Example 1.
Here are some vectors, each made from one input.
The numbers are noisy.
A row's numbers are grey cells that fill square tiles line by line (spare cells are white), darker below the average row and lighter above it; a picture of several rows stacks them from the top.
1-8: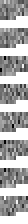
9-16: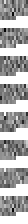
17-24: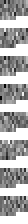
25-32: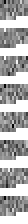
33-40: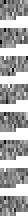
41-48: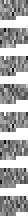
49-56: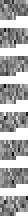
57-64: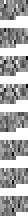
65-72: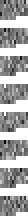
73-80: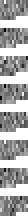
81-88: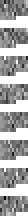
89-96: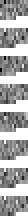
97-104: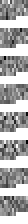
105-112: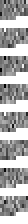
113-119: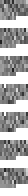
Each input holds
either a node of a 9-node tree, or a node of a 15-node tree.
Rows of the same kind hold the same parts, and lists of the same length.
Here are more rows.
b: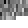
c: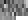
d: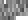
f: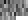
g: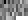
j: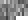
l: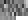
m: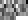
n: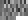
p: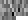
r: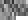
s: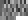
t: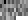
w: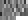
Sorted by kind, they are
b, c, f, g, l, n, r, s, t, w
d, j, m, p

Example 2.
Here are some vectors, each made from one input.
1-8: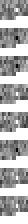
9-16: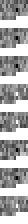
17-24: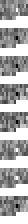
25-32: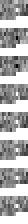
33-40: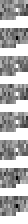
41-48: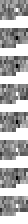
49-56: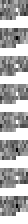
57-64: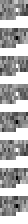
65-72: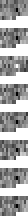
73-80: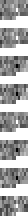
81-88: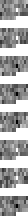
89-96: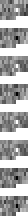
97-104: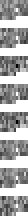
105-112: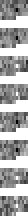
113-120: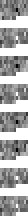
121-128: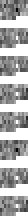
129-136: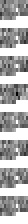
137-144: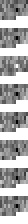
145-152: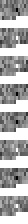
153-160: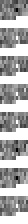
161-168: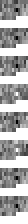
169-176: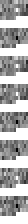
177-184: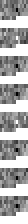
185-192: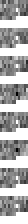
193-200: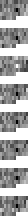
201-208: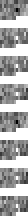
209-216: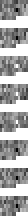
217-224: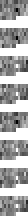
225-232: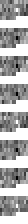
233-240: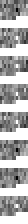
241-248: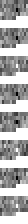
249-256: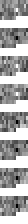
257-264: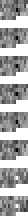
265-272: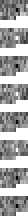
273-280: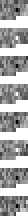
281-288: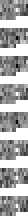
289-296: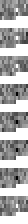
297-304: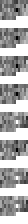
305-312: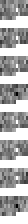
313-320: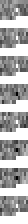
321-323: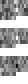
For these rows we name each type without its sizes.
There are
2 kinds of row.
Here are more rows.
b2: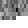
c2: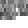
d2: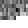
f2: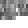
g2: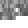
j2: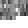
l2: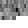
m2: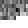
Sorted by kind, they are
b2, c2, f2, g2, j2, l2
d2, m2

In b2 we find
a node of a tree and a true/false value.
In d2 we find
a true/false value.
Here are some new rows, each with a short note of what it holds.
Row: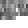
a node of a tree and a true/false value
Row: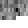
a node of a tree and a true/false value
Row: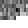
a true/false value
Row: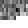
a true/false value
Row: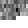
a node of a tree and a true/false value
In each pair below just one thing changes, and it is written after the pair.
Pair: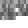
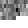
the true/false value
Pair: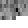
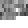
the true/false value
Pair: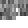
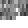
the node of the tree
